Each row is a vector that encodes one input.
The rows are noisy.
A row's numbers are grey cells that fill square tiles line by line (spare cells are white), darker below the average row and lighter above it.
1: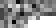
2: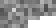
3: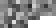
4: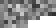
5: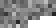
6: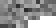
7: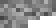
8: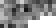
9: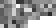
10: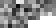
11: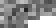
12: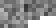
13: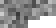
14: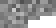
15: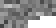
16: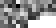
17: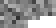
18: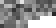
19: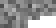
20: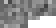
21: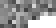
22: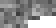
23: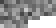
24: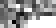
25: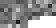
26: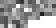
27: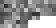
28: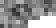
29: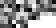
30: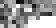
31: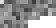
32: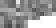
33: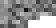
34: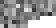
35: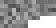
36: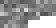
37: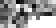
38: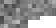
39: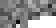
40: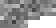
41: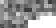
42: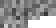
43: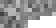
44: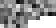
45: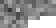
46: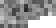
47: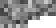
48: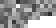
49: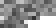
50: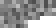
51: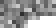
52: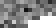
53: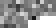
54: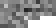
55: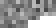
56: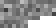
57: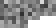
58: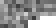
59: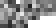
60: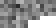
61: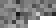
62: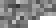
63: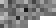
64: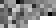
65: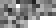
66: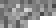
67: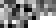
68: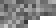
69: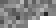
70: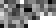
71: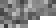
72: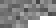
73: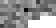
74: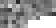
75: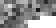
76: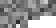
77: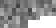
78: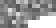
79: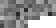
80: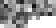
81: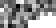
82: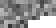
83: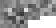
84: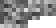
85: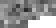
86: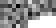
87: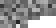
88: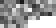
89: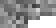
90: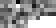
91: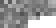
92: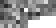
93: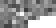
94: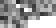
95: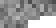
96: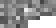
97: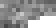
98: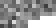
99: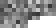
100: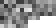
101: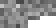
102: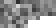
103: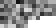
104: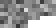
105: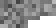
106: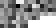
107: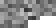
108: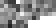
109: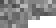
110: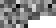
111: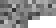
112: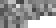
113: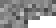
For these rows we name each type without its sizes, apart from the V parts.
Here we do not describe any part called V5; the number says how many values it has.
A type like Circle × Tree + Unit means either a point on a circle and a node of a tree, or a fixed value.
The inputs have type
(Bool × Bool × Bool × Bool × Bool × V5 + Unit) × Circle.
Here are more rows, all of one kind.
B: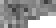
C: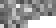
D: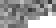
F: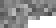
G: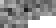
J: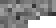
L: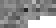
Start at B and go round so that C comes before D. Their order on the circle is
B, G, J, L, C, F, D.
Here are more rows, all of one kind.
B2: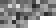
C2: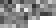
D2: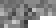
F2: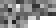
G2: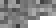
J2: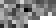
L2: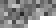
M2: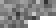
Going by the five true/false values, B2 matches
C2 and F2.
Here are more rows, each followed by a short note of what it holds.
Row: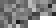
a point on a circle
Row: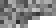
a point on a circle
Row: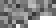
a point on a circle
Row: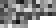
a point on a circle
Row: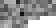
a point on a circle, five true/false values and a value of V5
